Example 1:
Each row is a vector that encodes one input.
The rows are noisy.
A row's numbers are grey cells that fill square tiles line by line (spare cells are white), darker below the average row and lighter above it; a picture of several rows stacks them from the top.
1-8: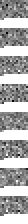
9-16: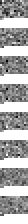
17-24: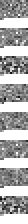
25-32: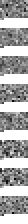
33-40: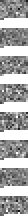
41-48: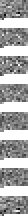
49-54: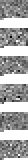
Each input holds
either a fixed value, or a node of a 9-node tree.
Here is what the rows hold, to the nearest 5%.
About 10% of them hold a fixed value. The rest hold a node of a 9-node tree.
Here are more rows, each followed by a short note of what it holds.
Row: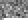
a node of a 9-node tree
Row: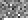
a node of a 9-node tree
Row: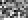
a fixed value
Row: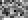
a fixed value
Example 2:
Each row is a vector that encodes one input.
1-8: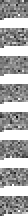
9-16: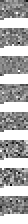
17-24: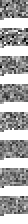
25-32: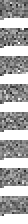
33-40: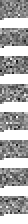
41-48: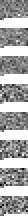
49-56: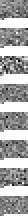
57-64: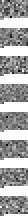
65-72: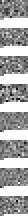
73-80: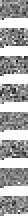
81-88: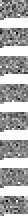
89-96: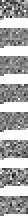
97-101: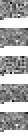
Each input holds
either a fixed value, or a node of an 11-node tree.
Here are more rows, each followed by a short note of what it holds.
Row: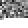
a fixed value
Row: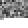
a fixed value
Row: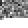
a fixed value
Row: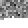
a node of an 11-node tree
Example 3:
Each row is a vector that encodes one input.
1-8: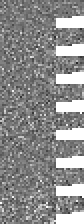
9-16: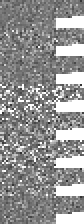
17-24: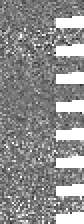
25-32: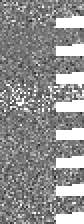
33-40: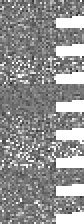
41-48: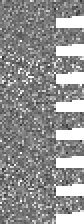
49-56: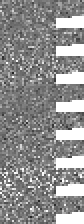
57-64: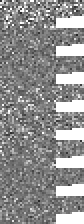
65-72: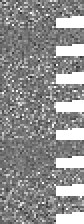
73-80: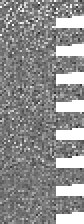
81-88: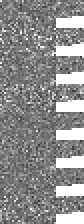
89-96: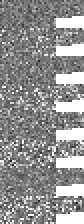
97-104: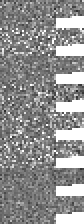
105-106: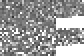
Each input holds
a point on a 3-point line and a point on a 4-point line.
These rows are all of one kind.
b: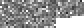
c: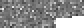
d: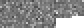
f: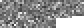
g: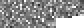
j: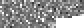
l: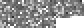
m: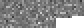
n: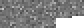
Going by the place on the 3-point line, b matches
d, g and j.
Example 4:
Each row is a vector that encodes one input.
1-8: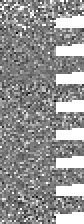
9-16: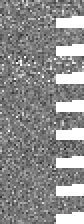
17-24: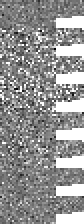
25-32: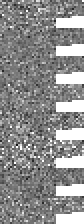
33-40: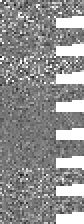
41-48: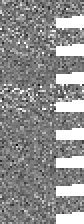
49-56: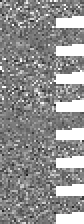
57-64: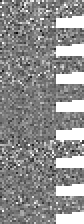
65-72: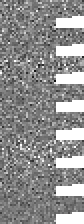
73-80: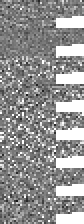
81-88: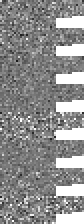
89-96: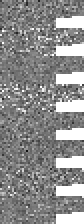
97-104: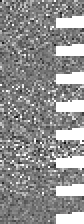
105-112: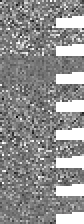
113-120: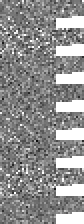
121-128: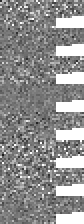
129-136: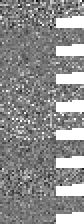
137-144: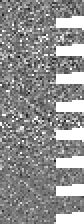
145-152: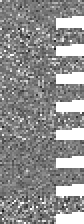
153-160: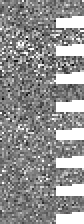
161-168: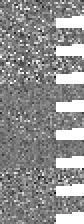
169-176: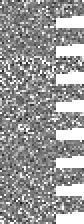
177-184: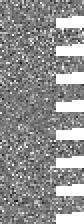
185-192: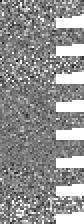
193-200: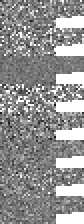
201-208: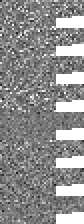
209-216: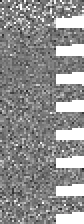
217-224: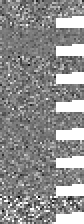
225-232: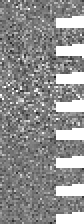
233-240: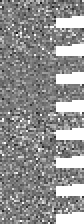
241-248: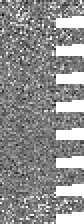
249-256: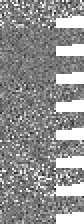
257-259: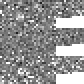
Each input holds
either a fixed value, or three true/false values.
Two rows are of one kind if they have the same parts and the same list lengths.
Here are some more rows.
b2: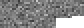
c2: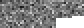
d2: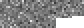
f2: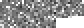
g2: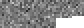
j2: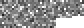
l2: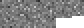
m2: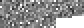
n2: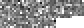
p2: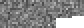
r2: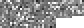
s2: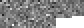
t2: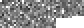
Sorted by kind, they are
b2, d2, f2, g2, j2, l2, m2, n2, p2, r2, s2, t2
c2

